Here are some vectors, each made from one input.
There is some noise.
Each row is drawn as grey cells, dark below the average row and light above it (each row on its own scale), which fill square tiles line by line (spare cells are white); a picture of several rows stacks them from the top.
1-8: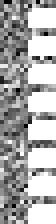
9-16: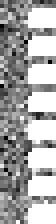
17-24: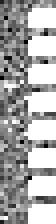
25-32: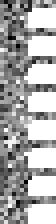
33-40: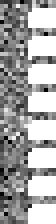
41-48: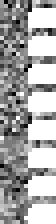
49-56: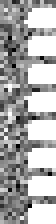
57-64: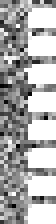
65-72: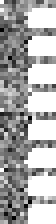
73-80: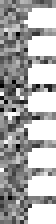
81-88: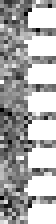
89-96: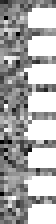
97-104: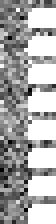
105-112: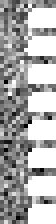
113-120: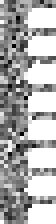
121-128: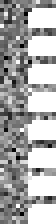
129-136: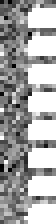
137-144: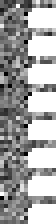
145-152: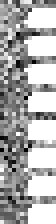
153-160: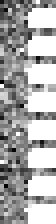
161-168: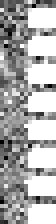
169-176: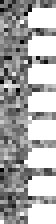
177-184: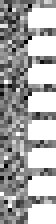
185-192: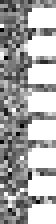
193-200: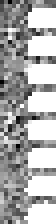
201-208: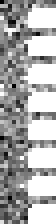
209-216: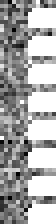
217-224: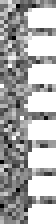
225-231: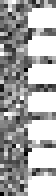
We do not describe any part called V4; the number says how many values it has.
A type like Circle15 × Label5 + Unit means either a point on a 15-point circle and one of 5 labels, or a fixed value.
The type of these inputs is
Label5 × (Tree12 + Tree13) + V4.
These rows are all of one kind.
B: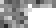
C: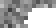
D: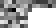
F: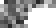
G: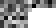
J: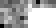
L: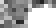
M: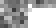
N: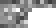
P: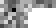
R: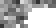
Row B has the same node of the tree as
J, M and R.
